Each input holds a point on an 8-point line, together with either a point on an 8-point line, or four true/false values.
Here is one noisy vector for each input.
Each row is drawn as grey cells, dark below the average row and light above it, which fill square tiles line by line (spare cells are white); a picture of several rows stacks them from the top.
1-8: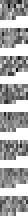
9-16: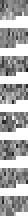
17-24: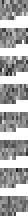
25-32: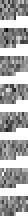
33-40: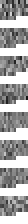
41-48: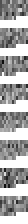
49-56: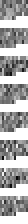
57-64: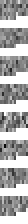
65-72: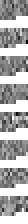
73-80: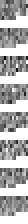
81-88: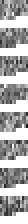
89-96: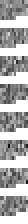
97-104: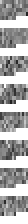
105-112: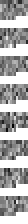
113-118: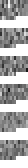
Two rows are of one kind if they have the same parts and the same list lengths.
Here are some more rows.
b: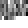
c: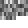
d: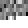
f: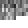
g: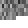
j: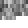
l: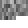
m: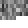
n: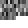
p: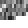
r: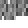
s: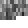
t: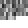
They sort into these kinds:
b, c, j, m, r
d, f, g, l, n, p, s, t

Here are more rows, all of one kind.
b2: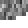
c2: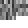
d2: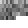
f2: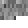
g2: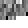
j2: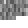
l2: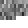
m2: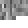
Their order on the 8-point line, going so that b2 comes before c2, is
l2, b2, m2, d2, g2, f2, j2, c2.
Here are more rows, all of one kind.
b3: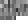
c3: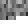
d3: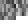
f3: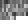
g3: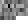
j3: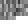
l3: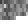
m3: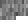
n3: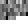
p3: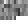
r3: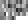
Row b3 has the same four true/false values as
d3, f3 and j3.
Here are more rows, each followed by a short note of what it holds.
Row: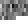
a point on an 8-point line and four true/false values
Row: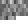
a point on an 8-point line and four true/false values
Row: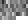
a point on each of two 8-point lines
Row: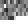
a point on each of two 8-point lines
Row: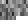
a point on an 8-point line and four true/false values
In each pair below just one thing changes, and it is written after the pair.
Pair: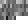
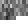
one of the four true/false values
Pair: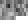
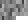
one of the four true/false values
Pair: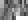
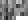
the place on the 8-point line
